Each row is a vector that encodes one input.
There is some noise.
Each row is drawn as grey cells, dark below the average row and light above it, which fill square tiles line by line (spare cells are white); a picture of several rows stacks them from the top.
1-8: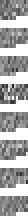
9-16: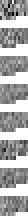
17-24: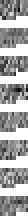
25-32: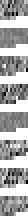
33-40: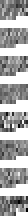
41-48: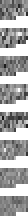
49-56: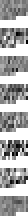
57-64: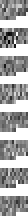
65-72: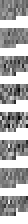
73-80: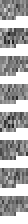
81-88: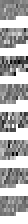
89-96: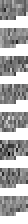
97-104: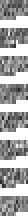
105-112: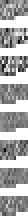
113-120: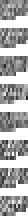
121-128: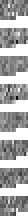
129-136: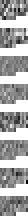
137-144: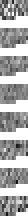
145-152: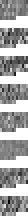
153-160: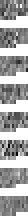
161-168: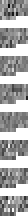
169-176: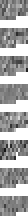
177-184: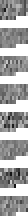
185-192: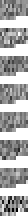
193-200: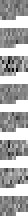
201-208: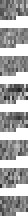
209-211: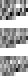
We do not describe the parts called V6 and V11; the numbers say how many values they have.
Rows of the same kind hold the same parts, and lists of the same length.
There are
3 kinds of row.
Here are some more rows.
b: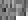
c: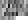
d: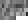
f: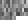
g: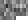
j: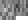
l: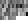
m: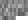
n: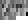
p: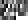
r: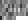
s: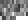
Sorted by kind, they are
b, d, l, n, r
c, j, m
f, g, p, s

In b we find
a value of V6 and a value of V11.
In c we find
a point on a 5-point line and a value of V11.
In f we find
one of 8 labels.
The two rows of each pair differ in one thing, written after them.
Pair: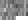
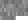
the value of V11
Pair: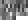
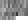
the value of V11
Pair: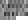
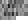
the place on the 5-point line
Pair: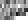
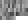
the place on the 5-point line
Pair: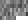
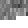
the place on the 5-point line
